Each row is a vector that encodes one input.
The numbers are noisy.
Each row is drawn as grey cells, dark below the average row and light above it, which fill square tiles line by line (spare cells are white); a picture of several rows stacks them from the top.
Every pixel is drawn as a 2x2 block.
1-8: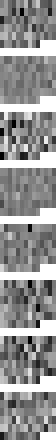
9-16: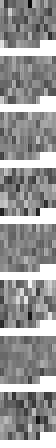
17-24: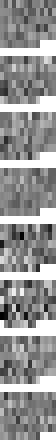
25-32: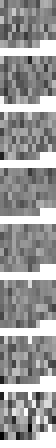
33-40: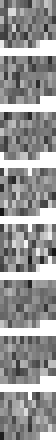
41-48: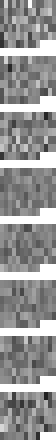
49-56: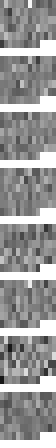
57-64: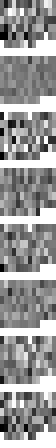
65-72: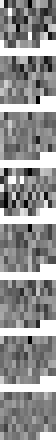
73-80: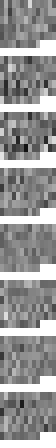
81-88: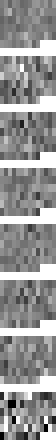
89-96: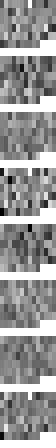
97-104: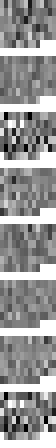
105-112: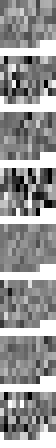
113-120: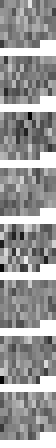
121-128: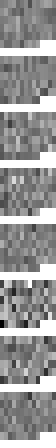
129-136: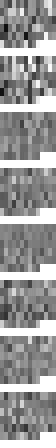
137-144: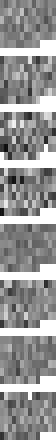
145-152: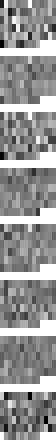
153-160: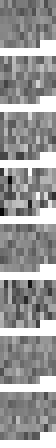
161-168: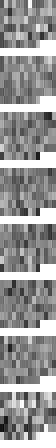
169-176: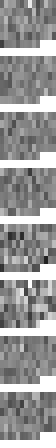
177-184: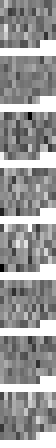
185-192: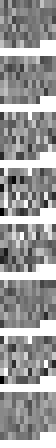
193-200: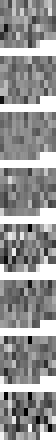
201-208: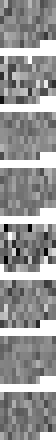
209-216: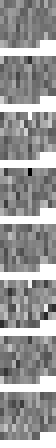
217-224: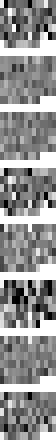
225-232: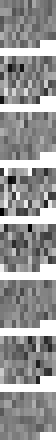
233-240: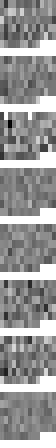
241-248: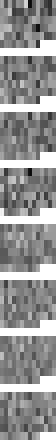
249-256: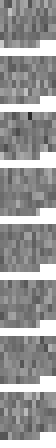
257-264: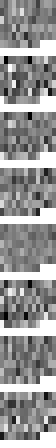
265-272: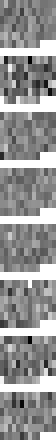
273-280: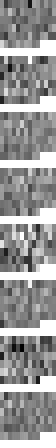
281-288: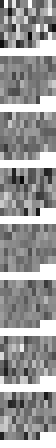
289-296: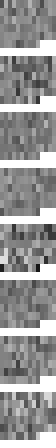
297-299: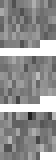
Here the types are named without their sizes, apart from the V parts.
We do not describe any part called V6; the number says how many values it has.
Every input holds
a point on a line, together with either three true/false values, or a value of V6.
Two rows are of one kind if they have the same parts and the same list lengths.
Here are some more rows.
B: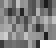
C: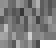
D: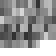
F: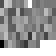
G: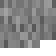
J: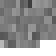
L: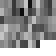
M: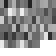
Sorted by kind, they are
B, D, F, M
C, G, J, L

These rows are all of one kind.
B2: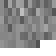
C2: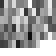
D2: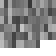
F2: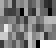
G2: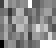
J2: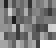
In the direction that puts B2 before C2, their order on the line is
B2, F2, G2, D2, C2, J2.
